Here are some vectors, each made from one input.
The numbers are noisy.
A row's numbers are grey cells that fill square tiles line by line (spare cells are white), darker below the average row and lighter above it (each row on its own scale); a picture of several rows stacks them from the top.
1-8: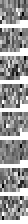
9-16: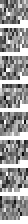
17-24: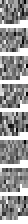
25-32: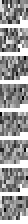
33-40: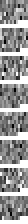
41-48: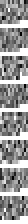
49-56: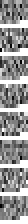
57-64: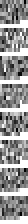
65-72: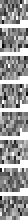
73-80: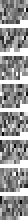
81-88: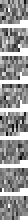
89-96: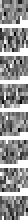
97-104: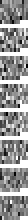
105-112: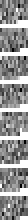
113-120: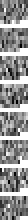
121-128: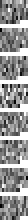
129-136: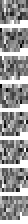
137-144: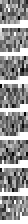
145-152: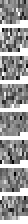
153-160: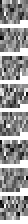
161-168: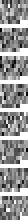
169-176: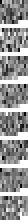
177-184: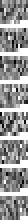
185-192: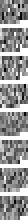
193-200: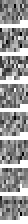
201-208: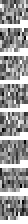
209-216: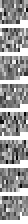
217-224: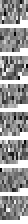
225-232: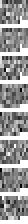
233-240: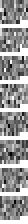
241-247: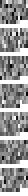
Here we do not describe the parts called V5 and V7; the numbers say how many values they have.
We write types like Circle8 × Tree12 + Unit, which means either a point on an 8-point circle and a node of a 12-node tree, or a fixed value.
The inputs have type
Tree9 + Tree10 × V5 × V7 + Unit.
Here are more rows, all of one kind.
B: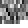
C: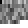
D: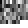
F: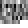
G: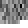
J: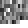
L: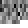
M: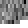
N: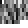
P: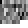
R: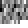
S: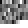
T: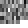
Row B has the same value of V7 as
N and T.
